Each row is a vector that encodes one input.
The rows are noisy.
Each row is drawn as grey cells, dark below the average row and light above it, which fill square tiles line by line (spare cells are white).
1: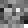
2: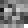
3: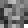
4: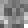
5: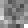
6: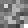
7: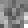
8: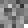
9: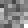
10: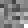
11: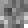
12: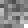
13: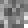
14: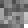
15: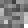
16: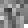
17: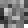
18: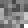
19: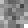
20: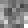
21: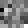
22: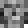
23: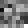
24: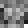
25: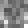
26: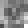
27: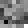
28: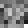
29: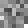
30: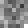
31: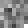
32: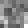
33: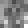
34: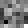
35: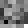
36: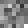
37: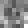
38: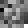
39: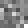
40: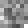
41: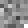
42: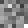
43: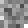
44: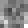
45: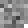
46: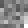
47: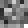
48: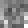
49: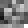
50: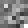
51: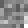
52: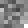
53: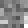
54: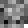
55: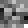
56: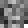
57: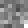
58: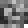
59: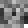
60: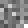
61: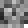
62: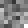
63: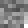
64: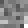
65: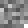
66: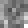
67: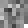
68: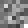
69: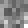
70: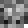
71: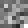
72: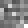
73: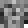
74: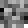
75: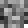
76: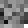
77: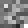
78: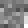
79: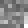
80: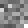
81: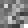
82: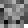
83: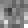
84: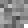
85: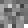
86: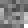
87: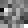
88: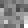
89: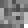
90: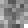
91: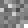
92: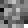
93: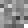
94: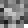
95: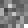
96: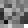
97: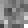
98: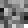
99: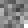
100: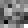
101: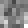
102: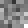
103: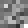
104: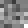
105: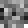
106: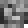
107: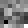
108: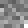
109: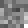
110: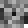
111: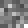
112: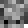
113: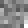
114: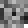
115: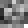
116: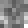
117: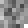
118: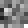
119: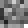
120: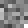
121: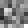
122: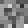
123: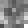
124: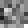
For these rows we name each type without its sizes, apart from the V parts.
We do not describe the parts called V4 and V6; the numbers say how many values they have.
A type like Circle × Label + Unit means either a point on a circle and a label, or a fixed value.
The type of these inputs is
List(Line) + V4 × V6.
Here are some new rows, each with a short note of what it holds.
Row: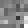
a list of two items
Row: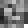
a value of V4 and a value of V6
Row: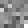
a list of two items
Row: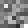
the empty list
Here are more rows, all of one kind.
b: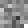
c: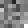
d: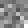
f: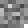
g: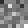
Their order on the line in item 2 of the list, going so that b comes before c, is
b, d, g, f, c.
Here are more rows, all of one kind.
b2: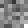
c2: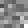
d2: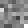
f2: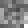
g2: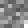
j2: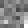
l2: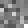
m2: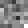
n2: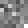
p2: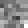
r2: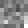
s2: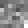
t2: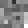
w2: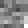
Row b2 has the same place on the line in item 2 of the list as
d2, l2, m2 and t2.
